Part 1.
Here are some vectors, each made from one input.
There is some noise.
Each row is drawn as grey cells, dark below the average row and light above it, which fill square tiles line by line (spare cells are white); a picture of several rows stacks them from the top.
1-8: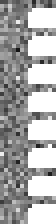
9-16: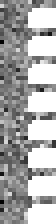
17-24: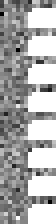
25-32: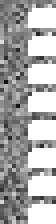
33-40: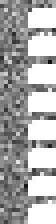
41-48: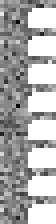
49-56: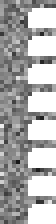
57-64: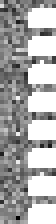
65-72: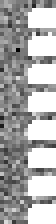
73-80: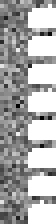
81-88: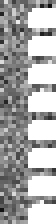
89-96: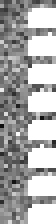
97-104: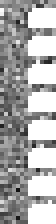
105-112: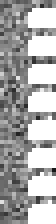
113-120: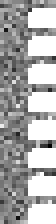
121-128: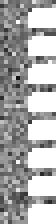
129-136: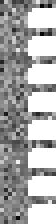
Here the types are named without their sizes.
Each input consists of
a point on a circle, a point on a line and a node of a tree.
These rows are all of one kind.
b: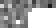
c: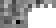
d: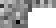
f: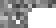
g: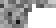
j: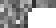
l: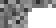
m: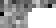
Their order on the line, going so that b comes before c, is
m, l, b, g, f, c, j, d.
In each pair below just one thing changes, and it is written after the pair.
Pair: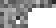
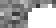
the place on the circle
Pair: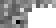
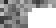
the node of the tree
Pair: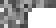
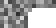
the node of the tree
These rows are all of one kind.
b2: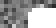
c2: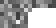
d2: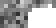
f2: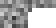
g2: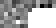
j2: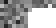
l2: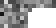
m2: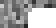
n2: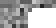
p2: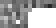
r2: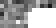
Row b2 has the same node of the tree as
f2, m2, p2 and r2.
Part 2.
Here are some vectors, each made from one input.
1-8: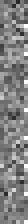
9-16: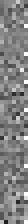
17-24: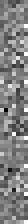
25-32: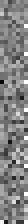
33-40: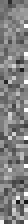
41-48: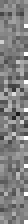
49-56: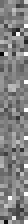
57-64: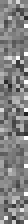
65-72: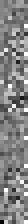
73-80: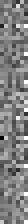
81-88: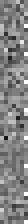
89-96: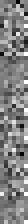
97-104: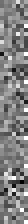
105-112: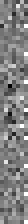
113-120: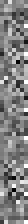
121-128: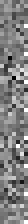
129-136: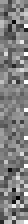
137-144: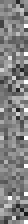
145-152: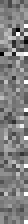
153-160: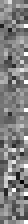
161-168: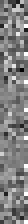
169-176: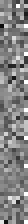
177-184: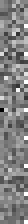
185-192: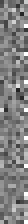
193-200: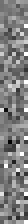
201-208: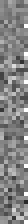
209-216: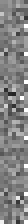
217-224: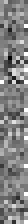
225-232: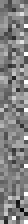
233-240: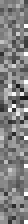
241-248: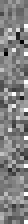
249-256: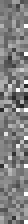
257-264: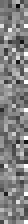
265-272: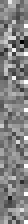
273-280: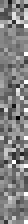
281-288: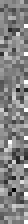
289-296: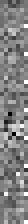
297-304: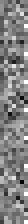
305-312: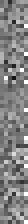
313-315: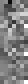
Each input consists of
either a point on an 8-point circle, or a point on a 10-point line, or a point on a 19-point line.
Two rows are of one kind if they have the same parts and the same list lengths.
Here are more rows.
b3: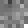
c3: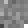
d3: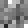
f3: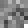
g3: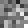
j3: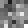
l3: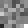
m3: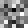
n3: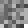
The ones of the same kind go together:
b3, j3
c3, f3, l3
d3, g3, m3, n3

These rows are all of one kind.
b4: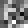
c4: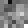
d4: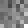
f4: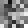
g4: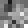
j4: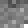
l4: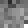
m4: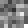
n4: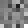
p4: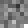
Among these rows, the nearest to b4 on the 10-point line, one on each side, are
m4 and n4.
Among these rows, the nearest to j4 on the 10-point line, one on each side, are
l4 and p4.
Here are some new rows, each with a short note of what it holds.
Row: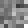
a point on an 8-point circle
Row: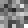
a point on a 10-point line
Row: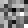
a point on a 19-point line
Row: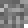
a point on a 19-point line
